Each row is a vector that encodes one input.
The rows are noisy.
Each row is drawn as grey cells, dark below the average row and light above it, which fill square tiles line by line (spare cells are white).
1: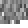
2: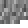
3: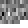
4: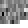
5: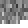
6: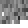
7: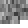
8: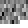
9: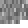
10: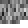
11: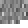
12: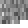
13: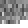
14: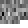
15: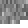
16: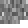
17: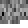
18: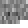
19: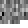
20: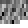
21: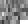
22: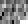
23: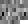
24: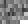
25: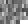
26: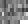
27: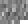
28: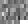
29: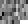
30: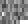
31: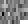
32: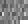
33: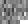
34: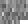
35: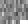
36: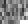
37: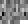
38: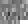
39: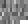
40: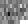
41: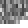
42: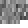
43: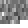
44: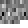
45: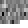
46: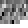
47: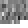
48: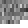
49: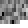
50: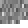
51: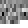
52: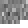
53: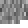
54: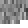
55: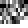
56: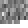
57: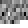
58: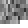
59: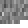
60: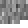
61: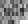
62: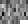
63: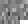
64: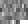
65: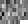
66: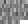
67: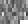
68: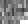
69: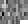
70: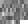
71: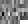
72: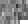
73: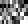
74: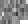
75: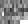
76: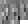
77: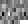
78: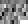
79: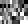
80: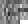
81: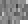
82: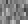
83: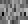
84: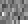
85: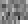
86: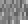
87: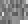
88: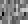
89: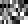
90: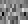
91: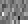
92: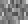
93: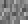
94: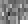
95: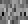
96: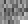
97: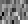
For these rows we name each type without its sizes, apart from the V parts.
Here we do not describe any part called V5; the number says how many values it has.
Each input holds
a list of items, each a true/false value and a value of V5.
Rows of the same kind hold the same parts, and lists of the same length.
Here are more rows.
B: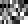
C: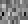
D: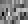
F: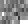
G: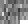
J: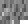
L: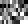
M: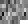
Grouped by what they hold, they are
B, L
C, D, M
F, G, J

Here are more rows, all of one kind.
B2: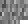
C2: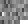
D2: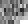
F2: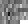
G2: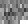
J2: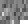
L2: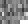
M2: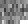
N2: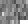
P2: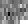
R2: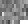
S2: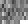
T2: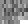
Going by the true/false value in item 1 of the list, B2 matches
C2, J2, N2 and R2.
